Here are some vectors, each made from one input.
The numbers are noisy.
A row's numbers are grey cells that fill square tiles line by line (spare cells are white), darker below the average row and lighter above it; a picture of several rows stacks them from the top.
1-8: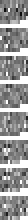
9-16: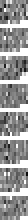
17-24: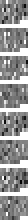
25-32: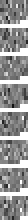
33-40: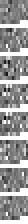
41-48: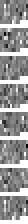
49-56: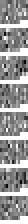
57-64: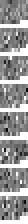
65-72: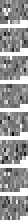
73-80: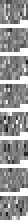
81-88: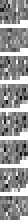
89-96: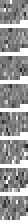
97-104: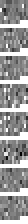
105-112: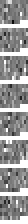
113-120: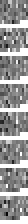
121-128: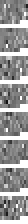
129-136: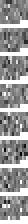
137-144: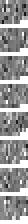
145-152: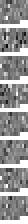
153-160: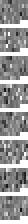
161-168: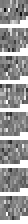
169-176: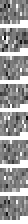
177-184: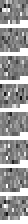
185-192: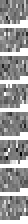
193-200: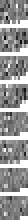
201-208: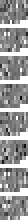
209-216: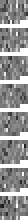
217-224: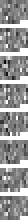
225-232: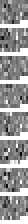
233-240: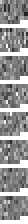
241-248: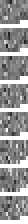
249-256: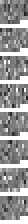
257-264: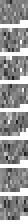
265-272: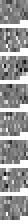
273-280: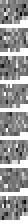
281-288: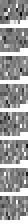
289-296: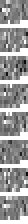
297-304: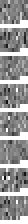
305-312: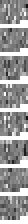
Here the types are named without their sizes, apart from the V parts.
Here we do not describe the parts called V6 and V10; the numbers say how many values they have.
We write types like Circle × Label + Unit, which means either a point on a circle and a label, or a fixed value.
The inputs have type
Bool × (Line + V6) × V10.
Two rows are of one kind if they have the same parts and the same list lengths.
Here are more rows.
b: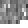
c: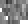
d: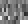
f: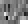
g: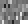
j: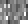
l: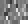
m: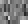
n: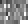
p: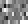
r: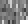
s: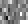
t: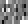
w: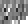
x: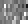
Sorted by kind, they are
b, c, j, l, n, x
d, f, g, m, p, r, s, t, w

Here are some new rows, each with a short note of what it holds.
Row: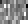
a point on a line, a true/false value and a value of V10
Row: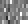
a true/false value, a value of V6 and a value of V10
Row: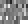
a point on a line, a true/false value and a value of V10
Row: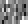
a true/false value, a value of V6 and a value of V10
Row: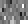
a point on a line, a true/false value and a value of V10
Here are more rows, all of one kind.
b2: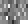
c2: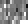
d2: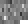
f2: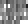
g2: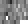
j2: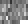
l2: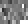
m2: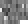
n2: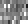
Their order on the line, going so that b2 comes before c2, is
l2, m2, d2, g2, b2, j2, f2, n2, c2.
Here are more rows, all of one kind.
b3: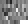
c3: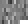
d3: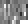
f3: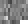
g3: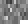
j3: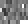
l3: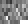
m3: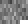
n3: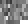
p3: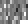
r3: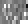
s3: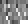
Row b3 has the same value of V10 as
l3 and s3.
